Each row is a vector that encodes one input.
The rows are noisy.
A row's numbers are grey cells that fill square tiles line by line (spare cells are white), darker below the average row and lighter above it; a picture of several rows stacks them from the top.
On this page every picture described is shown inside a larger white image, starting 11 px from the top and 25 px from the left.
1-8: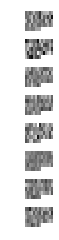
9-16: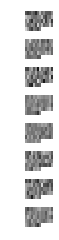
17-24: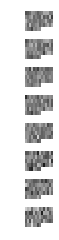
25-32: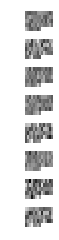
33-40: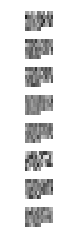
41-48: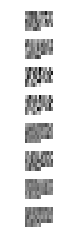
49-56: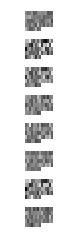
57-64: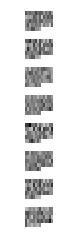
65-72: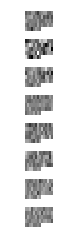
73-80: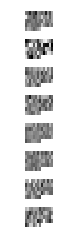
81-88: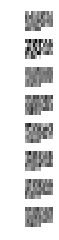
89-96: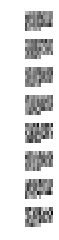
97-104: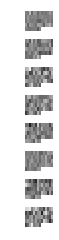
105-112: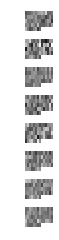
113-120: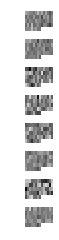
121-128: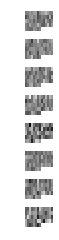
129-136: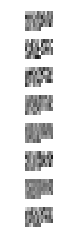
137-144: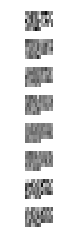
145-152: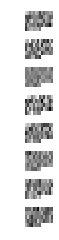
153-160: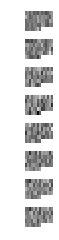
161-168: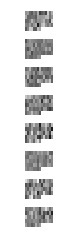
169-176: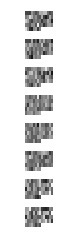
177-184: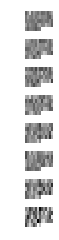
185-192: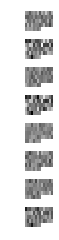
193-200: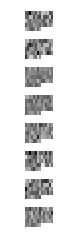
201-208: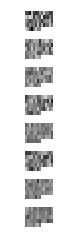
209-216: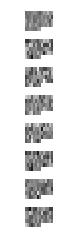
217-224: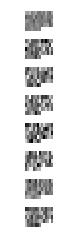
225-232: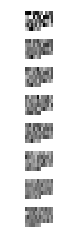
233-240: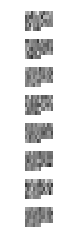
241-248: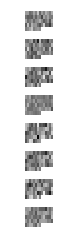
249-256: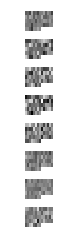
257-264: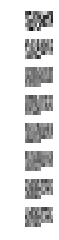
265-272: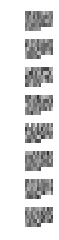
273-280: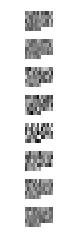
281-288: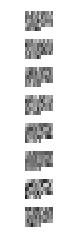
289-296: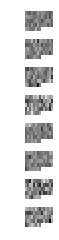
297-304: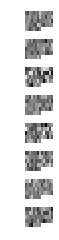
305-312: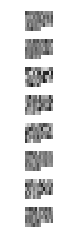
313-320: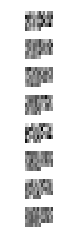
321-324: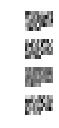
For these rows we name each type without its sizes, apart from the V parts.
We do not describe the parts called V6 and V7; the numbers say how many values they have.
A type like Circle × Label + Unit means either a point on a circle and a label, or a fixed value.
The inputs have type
(Bool × Bool × Bool + V7) × Circle × (Line + V6).
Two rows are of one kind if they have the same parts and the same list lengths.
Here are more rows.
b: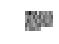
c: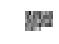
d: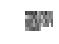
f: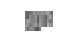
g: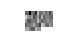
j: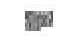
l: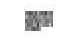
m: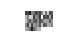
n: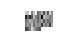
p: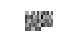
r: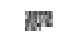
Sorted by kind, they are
b, d, l, n
c
f, j, m, p
g, r

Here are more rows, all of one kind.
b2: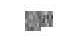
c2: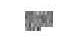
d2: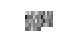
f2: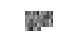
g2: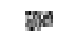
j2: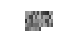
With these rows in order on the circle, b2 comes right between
d2 and j2.
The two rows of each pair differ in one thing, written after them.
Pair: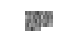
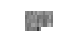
the place on the circle
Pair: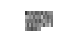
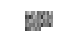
the place on the circle
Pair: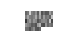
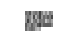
the value of V7
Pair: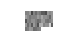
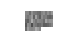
the place on the circle
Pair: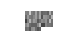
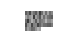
the place on the line
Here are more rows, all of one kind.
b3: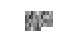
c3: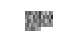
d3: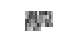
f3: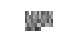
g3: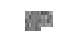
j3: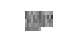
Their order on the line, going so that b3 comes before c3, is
b3, j3, f3, c3, d3, g3.
